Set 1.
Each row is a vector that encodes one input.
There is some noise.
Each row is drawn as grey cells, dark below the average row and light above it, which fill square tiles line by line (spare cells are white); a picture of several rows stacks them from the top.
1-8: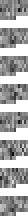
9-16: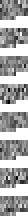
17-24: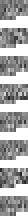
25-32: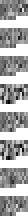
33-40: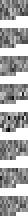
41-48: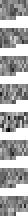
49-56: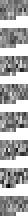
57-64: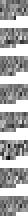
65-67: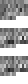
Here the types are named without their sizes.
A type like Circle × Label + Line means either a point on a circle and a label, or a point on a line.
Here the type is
List(Line).
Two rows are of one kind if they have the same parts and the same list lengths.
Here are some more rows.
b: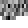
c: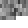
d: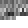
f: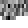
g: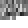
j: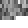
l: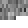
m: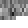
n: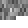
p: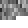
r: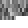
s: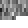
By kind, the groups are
b, f
c, d, g, m
j, l, n, p, r, s

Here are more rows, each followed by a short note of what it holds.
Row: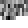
the empty list
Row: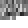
a list of one item
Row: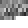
a list of one item
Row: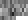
a list of one item
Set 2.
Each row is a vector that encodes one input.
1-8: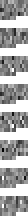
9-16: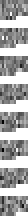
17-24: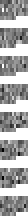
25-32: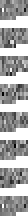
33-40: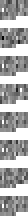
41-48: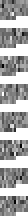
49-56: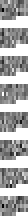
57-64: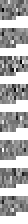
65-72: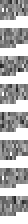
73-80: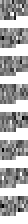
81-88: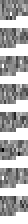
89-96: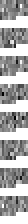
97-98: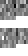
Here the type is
Line8 + Line13.
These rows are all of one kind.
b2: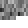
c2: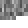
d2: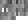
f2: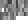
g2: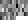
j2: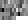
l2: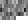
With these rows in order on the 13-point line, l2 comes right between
b2 and c2.
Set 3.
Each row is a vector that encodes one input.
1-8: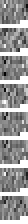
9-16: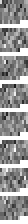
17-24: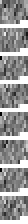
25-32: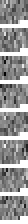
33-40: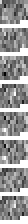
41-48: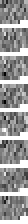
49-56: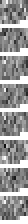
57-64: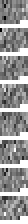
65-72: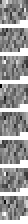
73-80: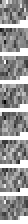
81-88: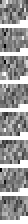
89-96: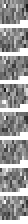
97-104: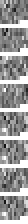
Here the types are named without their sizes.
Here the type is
Bool × (Tree + Unit).
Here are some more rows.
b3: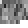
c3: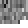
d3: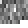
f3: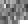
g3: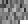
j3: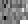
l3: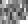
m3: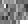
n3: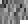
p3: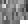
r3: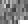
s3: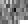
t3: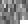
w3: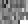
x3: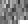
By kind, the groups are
b3, c3, d3, f3, g3, j3, m3, n3, p3, r3, s3, t3, w3, x3
l3

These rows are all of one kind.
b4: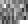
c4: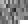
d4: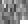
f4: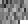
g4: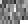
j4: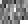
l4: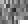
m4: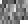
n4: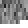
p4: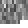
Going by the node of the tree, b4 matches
g4, j4 and m4.
